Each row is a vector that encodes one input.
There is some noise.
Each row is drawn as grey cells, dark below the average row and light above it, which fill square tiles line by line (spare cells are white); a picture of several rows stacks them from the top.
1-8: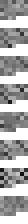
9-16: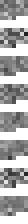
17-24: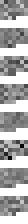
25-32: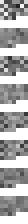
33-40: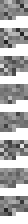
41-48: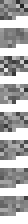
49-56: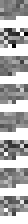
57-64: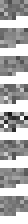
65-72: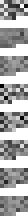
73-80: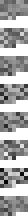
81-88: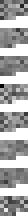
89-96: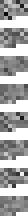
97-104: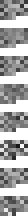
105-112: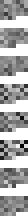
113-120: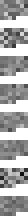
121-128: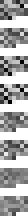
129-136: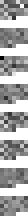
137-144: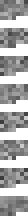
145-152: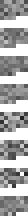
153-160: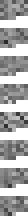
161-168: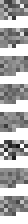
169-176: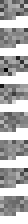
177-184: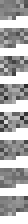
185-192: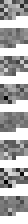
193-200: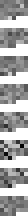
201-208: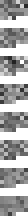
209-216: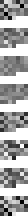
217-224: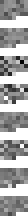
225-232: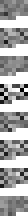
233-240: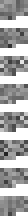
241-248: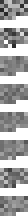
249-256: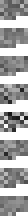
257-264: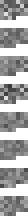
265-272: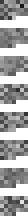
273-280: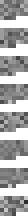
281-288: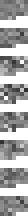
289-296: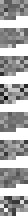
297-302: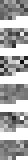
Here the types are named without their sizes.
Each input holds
a list of points on a line.
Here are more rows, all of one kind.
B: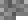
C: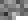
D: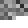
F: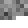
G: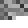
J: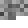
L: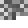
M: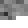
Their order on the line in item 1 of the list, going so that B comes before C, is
B, D, G, L, C, M, F, J.
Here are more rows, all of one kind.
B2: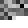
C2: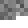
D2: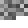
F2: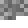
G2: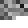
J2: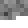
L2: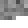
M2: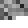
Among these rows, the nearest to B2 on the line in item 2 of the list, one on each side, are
D2 and J2.
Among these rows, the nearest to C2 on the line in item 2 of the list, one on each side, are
J2 and M2.
